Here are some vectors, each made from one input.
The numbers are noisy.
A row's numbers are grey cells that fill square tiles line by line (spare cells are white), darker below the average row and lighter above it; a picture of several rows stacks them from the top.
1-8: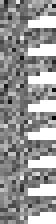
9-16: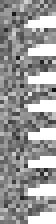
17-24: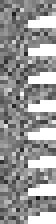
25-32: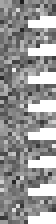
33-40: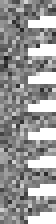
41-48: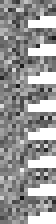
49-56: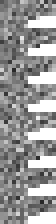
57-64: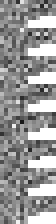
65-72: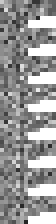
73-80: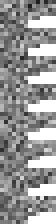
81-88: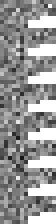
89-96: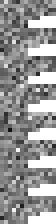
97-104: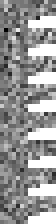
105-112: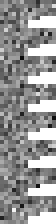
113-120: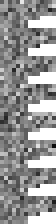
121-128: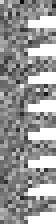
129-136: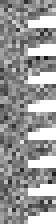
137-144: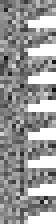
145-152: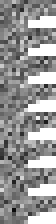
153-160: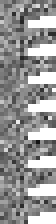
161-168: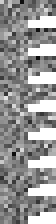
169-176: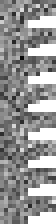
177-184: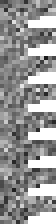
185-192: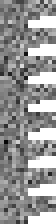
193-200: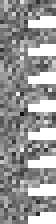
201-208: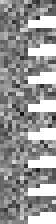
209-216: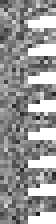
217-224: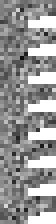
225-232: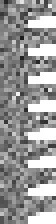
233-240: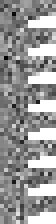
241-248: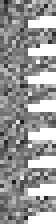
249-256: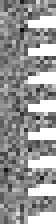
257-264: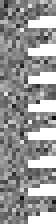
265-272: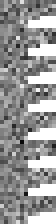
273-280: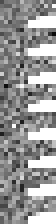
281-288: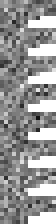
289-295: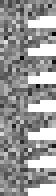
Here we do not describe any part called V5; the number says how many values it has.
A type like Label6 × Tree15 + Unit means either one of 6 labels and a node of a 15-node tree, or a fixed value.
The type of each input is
Bool × Bool × Bool × (Line10 + V5).
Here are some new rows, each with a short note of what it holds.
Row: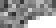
three true/false values and a value of V5
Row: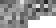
three true/false values and a value of V5
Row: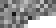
three true/false values and a value of V5
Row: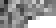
three true/false values and a value of V5
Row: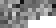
a point on a 10-point line and three true/false values
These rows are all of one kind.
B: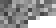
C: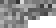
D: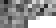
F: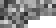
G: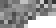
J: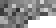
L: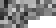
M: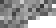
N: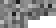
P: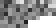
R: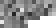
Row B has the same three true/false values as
C, M and P.
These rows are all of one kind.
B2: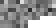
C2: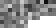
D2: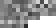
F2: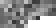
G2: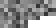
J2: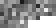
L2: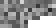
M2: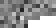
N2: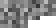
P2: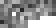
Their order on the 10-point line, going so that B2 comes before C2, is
D2, B2, G2, M2, L2, N2, P2, F2, J2, C2.
